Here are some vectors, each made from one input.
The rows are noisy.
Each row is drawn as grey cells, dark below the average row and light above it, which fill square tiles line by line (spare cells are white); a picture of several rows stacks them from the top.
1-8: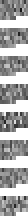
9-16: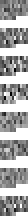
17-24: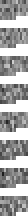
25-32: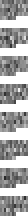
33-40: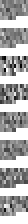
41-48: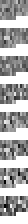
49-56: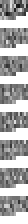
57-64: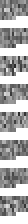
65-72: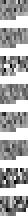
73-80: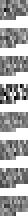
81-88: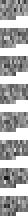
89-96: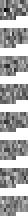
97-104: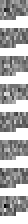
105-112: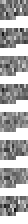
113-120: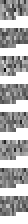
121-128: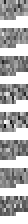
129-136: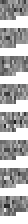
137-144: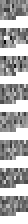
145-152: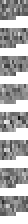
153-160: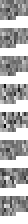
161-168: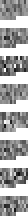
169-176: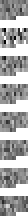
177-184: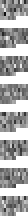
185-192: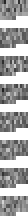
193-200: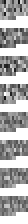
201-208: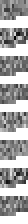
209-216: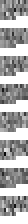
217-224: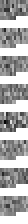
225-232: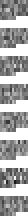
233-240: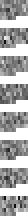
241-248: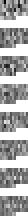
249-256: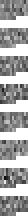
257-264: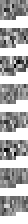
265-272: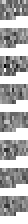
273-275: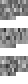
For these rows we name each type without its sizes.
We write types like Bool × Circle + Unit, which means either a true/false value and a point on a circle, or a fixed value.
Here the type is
List(Bool × Line).
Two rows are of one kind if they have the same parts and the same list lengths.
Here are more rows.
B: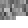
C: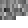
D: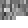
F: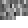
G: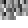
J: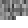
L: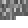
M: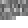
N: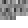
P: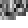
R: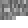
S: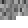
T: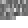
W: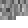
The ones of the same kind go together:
B, D, F, L, M, R, T
C, G, J, N, S, W
P

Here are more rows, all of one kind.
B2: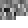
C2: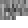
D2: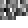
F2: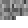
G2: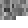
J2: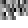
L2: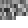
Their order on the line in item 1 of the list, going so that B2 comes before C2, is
B2, L2, J2, D2, G2, F2, C2.
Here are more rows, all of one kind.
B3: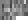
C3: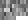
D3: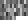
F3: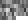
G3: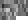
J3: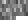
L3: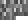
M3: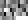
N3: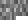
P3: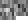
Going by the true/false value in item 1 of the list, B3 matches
C3, D3 and M3.
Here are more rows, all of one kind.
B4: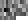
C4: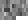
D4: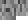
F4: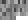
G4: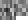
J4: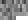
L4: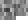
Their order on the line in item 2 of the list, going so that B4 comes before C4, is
L4, G4, F4, B4, C4, D4, J4.
